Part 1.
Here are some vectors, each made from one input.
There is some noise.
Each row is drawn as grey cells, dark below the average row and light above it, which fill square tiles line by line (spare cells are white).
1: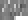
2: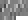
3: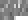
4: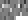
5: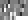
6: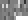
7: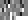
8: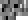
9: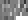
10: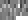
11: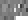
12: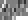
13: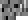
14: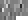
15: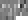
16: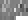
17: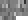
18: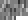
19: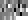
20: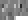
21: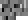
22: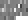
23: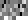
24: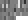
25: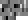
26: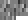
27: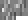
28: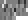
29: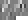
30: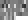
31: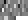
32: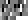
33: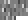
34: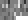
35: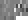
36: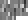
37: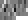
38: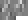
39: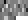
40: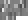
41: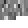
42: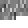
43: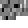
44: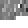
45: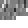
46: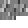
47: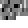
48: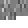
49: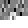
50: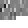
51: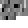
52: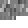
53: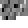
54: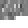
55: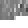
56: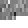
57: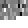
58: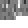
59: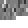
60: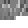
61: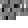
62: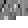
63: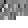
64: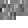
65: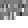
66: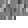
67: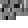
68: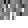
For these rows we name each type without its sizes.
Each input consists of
a true/false value, together with either a fixed value, or a node of a tree.
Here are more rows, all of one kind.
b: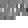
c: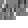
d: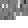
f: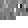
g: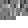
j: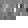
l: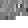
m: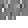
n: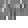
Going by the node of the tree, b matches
f, j and l.
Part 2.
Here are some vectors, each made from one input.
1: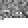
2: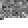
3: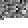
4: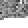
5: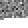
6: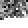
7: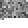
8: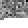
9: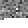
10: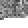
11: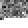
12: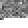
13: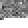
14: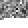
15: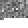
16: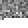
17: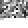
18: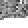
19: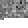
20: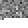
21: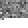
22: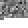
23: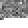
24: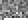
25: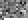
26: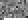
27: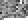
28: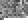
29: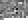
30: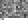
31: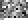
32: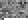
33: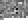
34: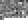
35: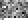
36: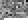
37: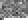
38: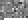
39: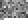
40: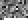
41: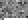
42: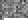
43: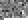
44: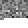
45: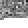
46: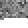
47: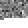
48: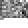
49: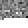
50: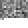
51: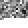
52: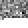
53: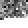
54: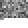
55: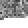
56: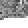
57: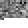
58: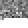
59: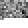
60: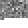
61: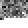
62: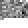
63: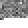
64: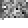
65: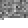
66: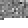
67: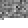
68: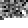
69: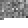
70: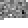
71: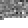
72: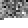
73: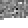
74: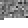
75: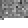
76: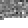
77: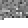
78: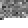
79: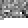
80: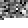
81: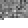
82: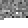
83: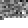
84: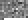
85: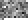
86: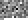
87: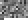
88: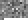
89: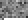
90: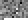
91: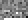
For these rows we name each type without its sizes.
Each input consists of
a point on a line, together with either a point on a circle, or a fixed value.
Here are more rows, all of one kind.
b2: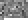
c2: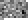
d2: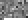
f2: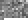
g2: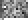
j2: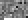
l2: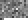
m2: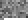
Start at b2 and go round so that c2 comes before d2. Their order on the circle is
b2, c2, j2, g2, d2, l2, m2, f2.
